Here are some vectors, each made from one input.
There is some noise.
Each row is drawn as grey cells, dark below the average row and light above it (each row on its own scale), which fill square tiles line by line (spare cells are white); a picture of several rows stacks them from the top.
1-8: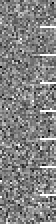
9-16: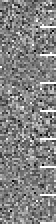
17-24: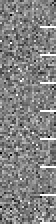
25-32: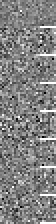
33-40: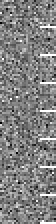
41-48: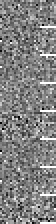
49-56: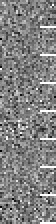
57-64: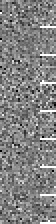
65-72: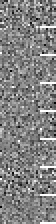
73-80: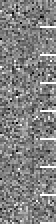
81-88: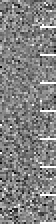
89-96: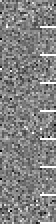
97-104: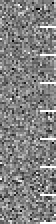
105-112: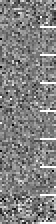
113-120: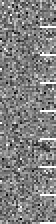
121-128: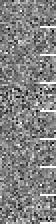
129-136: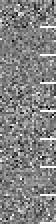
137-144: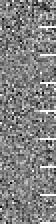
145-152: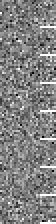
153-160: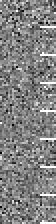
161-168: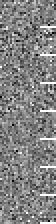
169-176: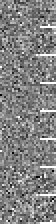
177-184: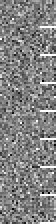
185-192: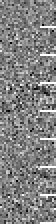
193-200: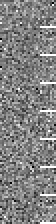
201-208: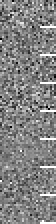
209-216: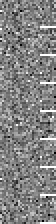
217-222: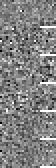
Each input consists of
either a point on a 5-point circle, one of 8 labels and a true/false value, or a fixed value, or two labels (each one of 4).
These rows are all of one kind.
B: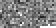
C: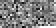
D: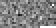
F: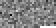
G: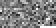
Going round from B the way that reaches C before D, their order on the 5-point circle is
B, C, F, D, G.
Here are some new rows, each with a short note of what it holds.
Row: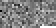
two labels (each one of 4)
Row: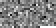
a point on a 5-point circle, one of 8 labels and a true/false value
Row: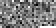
a fixed value
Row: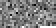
a fixed value
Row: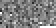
two labels (each one of 4)
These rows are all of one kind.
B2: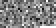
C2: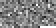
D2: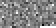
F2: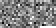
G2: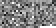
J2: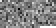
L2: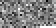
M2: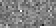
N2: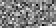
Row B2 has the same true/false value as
C2 and L2.
